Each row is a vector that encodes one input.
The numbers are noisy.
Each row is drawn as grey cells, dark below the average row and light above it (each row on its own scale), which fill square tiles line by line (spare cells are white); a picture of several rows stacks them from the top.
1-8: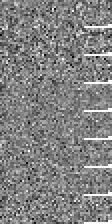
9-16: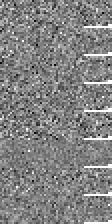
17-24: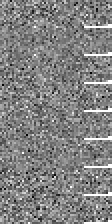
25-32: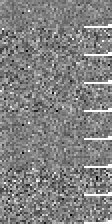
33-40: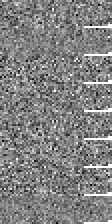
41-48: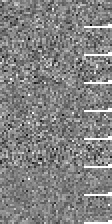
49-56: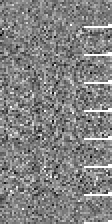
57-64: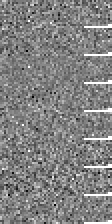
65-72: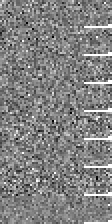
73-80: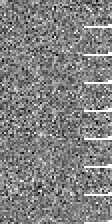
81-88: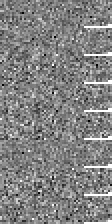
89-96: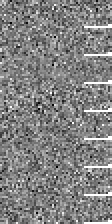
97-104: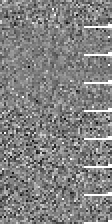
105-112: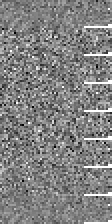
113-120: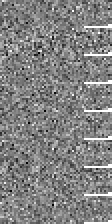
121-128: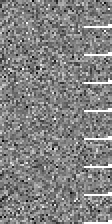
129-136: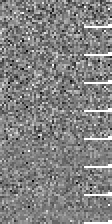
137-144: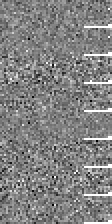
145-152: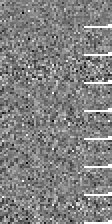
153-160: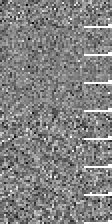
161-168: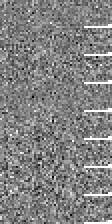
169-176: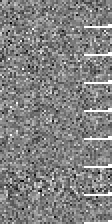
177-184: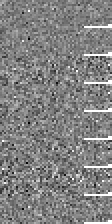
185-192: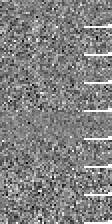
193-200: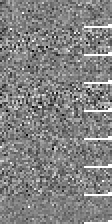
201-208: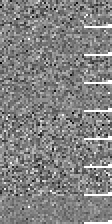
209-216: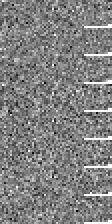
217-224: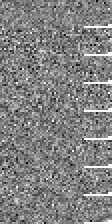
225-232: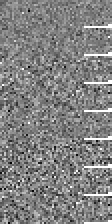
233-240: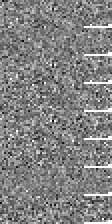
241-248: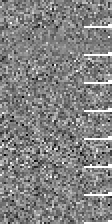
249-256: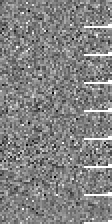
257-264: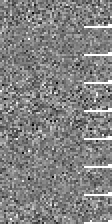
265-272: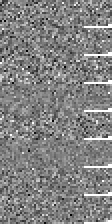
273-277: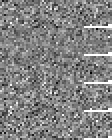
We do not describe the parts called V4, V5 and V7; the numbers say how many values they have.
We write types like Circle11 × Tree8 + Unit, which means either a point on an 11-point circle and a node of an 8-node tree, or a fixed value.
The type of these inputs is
Bool × (Label11 × V4 × V7 + Tree11) × V5.
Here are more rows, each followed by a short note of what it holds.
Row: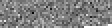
a node of an 11-node tree, a true/false value and a value of V5
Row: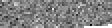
a node of an 11-node tree, a true/false value and a value of V5
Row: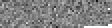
one of 11 labels, a true/false value, a value of V4, a value of V5 and a value of V7
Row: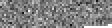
one of 11 labels, a true/false value, a value of V4, a value of V5 and a value of V7
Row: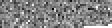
one of 11 labels, a true/false value, a value of V4, a value of V5 and a value of V7
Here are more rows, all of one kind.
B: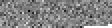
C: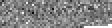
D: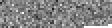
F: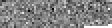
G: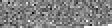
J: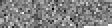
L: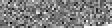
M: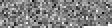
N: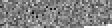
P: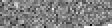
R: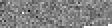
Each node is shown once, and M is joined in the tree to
G, P and R.
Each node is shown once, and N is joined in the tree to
D and J.
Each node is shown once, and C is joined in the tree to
B, D and F.
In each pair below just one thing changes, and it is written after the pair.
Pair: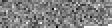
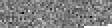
the true/false value
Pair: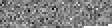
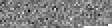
the label
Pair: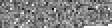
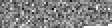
the label
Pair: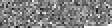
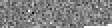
the value of V7
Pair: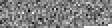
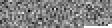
the label
